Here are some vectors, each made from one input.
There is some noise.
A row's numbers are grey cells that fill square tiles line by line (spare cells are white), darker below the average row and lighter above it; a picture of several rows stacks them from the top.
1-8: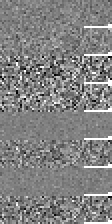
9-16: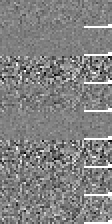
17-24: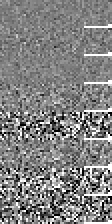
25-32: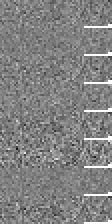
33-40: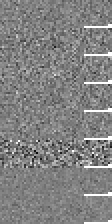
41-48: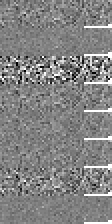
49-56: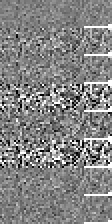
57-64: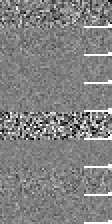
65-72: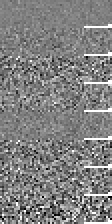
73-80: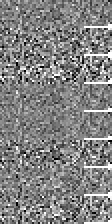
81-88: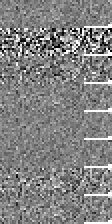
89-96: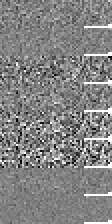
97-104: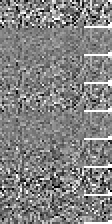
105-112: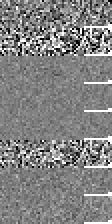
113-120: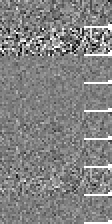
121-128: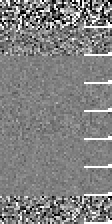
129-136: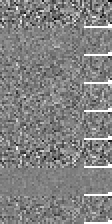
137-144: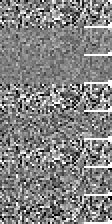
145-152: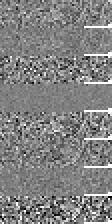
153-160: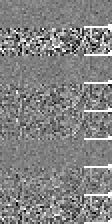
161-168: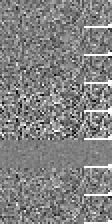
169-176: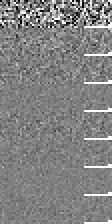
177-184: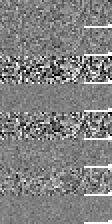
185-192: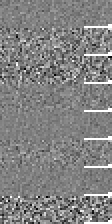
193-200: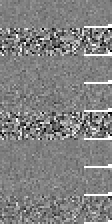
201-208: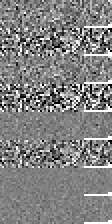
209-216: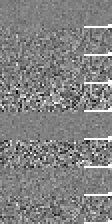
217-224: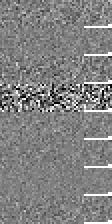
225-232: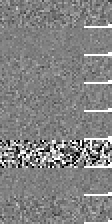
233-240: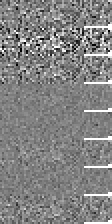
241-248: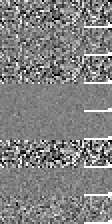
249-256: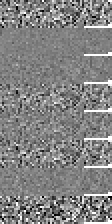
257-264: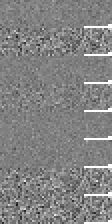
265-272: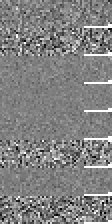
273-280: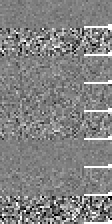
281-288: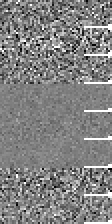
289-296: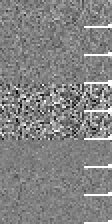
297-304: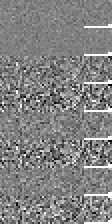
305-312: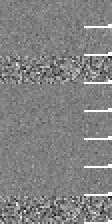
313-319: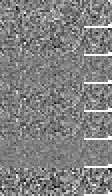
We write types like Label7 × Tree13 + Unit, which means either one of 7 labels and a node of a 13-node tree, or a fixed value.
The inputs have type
Bool × Bool × Bool × Bool × Circle8 × Circle8 × Circle8 × (Circle8 + Unit) × Line7 + Line5.
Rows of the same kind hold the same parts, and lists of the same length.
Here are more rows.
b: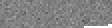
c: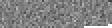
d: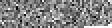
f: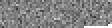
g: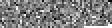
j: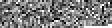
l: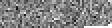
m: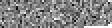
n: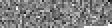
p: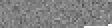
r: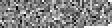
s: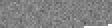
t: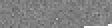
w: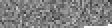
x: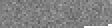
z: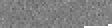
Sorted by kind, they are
b, f, m, n, p, r, s, w
c, d, g, l, t, x, z
j

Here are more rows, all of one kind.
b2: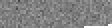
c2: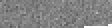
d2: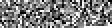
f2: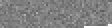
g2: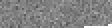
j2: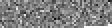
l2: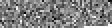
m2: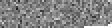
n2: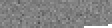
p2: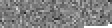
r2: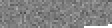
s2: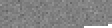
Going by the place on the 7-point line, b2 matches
f2 and j2.
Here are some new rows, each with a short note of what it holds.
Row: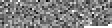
a point on a 5-point line
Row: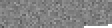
a point on each of three 8-point circles, a point on a 7-point line and four true/false values
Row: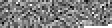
a point on a 5-point line
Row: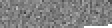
a point on each of three 8-point circles, a point on a 7-point line and four true/false values
